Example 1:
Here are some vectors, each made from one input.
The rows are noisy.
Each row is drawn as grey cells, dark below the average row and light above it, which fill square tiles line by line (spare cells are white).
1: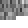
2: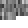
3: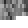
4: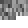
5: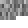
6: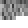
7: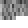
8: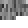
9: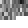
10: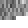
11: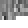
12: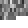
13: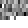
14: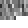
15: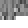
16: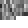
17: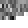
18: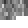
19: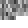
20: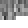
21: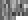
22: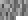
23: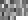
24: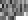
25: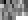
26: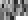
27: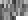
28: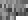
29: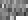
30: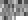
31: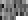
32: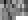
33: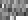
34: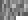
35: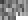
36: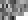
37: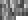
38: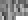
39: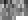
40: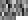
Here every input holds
a point on a 9-point circle.
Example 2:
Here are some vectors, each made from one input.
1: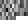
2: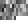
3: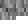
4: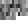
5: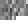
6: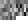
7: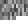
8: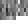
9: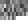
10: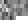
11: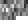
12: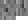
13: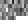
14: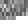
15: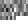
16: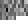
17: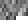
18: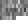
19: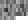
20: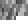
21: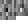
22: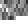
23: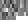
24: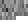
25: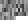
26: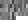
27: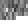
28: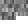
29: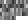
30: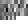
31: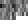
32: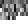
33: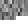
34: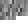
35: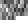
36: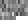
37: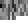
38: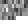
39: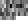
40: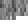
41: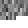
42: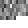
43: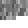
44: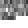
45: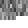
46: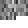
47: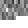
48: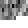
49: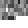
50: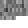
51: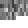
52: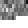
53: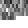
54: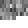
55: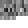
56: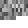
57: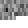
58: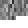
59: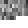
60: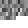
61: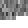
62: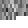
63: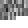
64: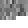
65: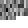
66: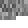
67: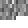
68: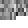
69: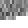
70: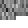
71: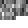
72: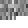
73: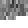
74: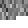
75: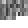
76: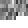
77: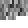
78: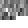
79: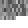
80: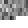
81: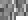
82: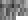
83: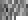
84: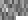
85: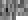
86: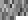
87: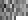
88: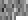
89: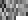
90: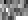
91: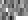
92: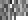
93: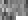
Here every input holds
a point on an 8-point line.
